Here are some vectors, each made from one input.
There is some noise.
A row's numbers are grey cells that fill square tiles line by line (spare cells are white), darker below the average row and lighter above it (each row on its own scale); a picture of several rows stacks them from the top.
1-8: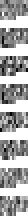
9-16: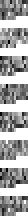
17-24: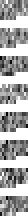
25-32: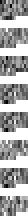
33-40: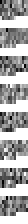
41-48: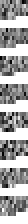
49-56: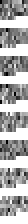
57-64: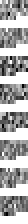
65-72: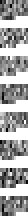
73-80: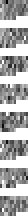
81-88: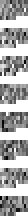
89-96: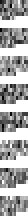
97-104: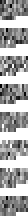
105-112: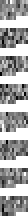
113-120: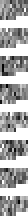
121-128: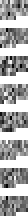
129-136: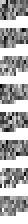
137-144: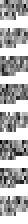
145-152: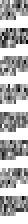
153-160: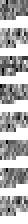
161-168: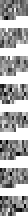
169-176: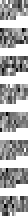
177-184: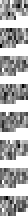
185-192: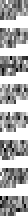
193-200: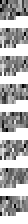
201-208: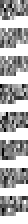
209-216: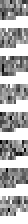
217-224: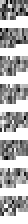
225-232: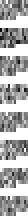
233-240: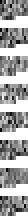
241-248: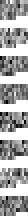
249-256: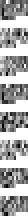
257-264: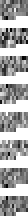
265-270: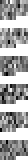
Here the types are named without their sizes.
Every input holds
a point on a line, together with either a label, or a point on a line.
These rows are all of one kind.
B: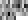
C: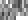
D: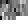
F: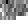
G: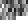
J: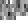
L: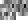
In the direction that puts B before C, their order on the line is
D, J, F, B, L, C, G.
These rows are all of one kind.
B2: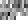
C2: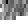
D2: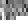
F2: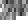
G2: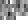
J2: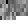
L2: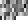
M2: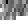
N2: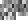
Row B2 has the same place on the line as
C2, L2 and M2.
